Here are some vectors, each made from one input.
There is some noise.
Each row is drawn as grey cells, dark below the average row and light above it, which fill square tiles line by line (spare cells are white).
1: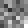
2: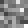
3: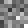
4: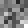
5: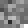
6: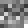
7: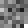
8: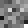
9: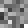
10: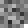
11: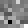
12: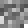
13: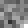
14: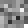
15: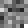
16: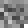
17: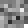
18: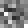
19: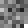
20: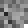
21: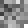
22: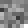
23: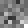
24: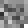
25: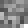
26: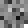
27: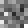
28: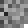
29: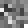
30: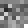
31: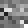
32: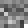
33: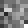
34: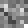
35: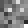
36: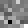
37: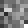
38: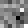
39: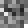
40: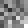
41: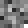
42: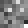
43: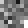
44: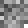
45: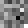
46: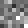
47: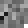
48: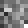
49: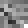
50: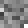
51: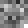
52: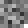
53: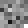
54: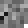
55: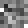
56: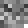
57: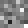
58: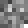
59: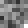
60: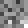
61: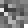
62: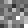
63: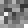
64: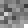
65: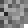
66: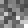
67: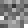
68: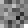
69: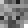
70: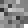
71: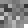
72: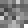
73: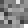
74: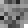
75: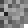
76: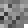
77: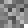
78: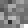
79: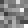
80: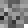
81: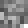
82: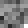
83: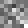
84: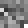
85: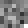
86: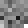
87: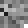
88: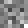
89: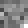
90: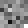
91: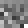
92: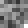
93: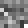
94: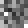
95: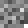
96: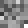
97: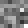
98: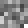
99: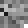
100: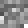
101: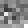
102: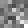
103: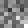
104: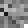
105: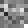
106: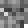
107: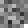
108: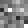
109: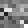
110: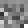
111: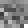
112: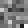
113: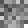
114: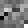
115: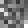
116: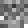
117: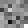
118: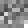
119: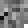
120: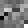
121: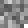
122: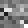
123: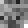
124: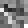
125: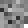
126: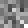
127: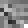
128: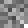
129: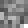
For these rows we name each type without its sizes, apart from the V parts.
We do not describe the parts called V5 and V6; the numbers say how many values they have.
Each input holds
four true/false values, together with either a node of a tree and a value of V5, or a value of V6.
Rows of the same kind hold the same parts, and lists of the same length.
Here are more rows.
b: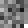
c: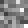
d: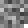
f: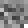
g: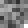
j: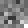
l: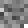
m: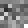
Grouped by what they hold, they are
b, f, j, l, m
c, d, g

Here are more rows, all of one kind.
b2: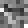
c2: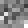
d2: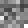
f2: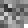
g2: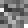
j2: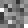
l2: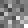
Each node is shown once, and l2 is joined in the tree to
d2 and j2.
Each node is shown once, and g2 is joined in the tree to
c2.
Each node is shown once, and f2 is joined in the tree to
b2 and d2.
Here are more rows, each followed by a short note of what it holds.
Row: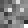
four true/false values and a value of V6
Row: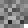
four true/false values and a value of V6
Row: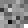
four true/false values and a value of V6
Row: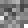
a node of a tree, four true/false values and a value of V5
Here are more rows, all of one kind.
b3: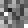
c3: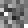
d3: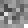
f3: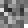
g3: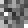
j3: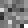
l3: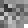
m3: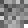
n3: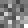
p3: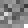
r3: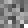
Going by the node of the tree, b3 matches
d3, j3, l3 and m3.
